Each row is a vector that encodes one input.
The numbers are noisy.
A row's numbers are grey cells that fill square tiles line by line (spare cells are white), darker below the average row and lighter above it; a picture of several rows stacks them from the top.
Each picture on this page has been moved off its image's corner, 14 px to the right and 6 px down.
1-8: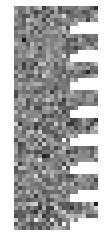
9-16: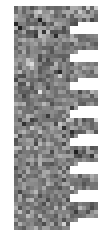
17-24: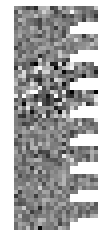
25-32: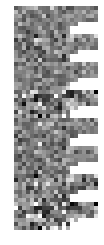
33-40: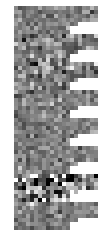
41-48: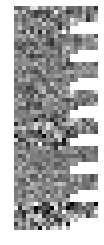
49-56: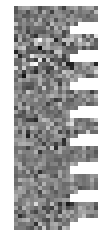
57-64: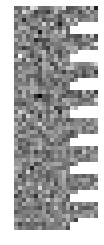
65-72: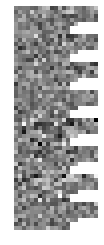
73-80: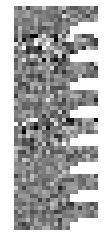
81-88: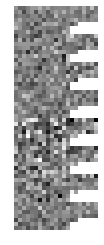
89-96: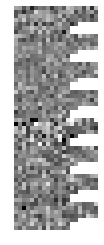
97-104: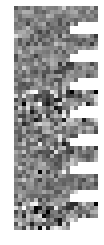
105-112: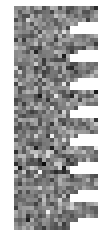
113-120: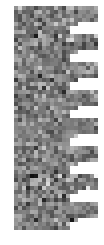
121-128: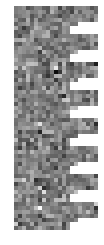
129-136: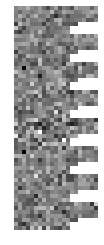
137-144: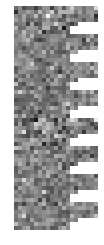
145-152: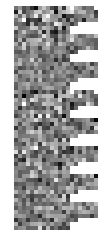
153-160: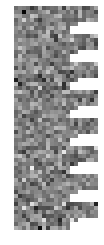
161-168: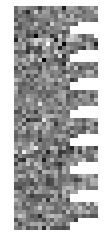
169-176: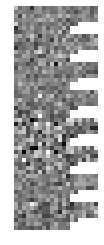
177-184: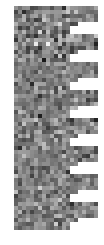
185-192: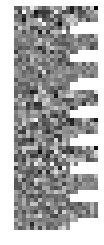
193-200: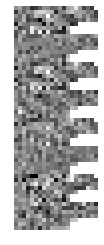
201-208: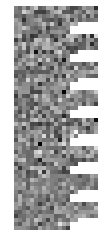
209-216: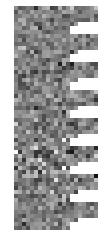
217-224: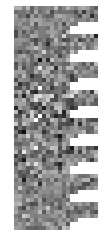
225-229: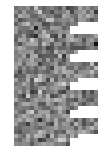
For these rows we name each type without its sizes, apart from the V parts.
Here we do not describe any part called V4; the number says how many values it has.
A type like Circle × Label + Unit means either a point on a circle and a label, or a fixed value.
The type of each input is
Circle + Label × Label + Tree + V4.
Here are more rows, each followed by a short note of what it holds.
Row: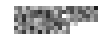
two labels
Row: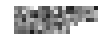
a node of a tree
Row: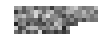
a node of a tree
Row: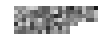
a node of a tree
